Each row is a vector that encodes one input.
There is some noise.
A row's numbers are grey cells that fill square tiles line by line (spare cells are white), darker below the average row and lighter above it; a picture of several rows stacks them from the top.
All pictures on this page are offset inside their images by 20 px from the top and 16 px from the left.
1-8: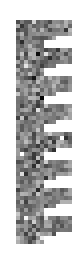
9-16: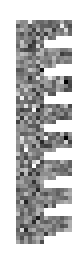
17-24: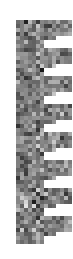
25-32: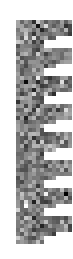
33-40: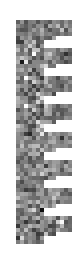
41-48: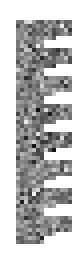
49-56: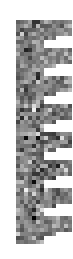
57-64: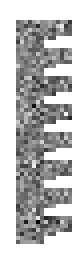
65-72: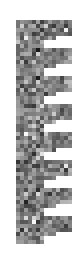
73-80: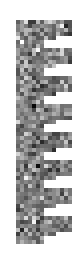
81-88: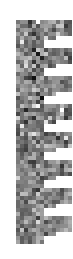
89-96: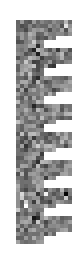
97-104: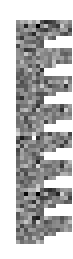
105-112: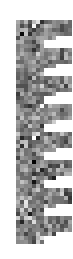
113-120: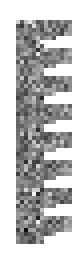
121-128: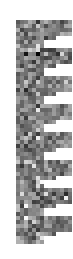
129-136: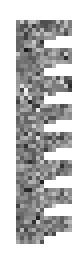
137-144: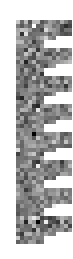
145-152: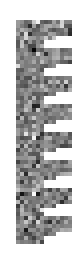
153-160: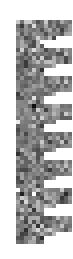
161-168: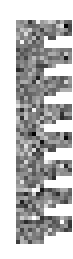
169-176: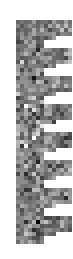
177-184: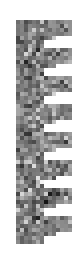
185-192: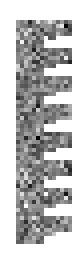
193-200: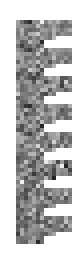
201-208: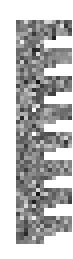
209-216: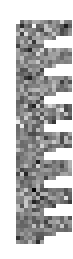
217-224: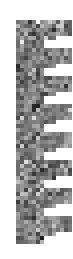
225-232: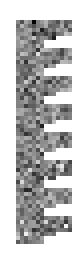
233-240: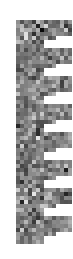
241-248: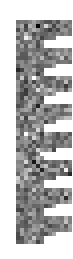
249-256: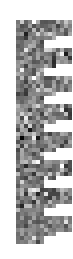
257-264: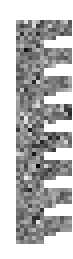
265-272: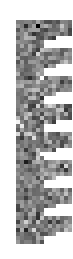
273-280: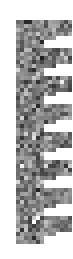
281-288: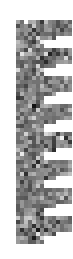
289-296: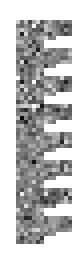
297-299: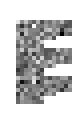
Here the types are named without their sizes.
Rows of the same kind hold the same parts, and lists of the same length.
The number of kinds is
2.
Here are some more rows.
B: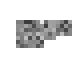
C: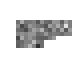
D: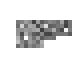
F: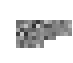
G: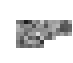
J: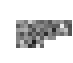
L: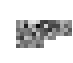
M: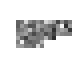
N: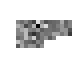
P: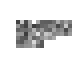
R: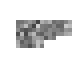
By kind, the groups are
B, C, F, G, P, R
D, J, L, M, N

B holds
a label, a point on a line, a node of a tree and a true/false value.
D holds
a point on each of two lines.
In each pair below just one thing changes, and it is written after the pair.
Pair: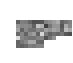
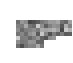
the node of the tree
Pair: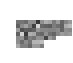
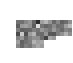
the label
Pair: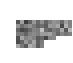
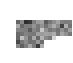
the place on the line
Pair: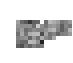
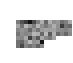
the node of the tree
